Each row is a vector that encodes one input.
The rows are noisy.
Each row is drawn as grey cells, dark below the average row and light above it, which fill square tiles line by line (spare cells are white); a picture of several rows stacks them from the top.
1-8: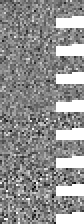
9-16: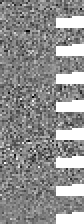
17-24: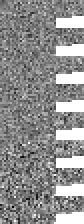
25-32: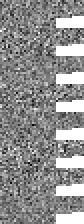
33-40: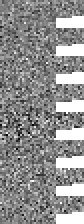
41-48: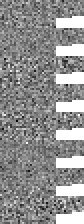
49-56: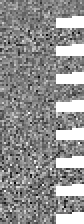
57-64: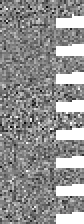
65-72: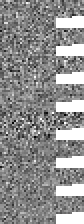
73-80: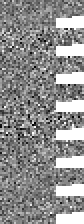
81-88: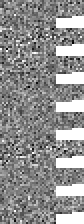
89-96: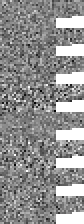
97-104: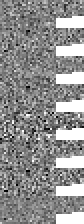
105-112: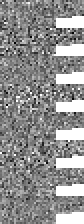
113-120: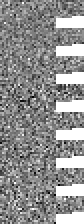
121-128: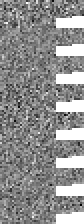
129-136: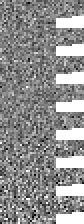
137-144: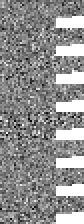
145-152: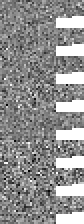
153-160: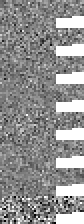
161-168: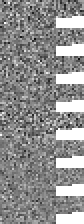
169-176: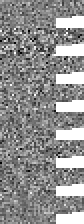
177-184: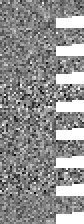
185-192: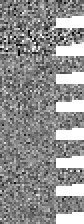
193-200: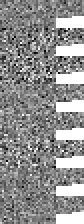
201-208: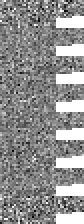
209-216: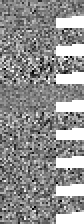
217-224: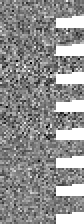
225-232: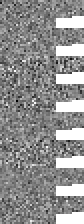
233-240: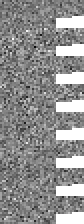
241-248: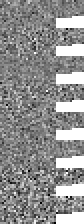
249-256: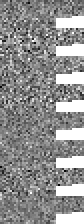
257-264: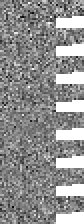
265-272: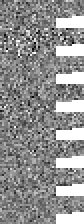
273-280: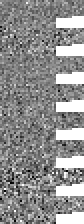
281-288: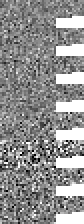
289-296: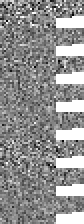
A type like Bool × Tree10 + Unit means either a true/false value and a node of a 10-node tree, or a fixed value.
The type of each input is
(Circle9 + Circle10) × Line11.
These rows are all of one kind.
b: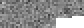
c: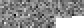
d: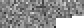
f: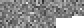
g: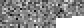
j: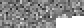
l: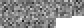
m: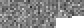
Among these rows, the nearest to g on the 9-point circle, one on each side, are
f and l.
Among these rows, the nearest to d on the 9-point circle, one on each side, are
c and f.
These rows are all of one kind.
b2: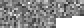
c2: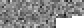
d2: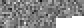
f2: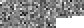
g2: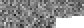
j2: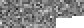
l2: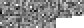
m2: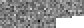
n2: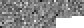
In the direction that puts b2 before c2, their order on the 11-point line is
l2, n2, d2, g2, f2, b2, m2, j2, c2.
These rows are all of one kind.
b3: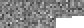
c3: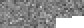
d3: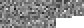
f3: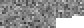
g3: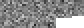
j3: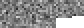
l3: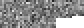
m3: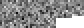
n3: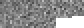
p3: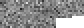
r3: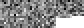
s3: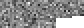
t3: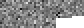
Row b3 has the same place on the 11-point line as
c3, m3 and s3.
